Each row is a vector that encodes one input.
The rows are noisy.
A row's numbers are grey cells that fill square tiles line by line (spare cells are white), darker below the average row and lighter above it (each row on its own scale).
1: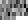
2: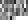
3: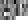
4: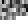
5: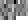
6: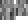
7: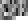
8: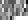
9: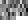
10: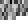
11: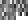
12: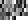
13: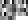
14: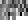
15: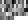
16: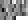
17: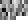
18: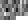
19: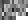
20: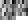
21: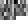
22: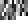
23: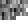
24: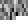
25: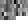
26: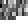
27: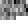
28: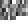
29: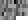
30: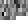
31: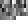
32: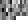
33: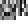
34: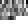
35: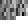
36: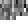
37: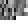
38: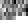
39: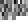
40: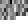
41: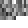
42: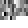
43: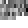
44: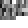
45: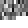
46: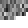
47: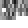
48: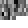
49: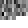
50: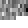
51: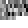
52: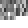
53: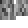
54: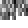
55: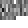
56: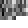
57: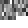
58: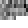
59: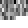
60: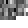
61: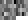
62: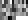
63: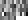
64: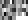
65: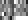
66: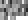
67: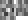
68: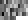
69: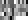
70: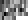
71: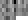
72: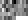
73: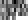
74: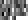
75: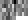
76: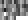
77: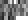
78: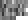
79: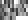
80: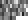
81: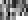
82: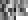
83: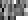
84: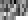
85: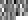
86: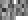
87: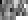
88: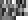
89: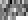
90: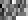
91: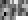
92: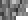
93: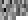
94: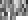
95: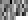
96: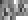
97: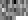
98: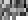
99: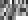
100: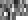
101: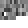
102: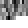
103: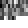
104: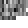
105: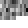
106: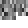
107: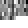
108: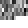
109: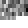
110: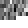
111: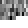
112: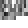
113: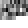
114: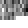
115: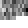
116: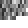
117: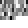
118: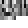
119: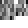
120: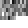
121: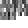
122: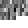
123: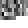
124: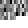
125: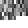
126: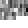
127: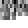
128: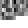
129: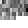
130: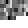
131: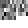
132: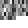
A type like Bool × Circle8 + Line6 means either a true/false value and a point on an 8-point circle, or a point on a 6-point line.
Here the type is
Bool × Label7.
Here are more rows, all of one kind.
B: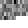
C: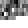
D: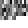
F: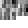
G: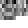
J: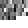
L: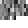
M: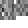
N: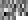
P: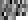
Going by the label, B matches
D, F, G and L.
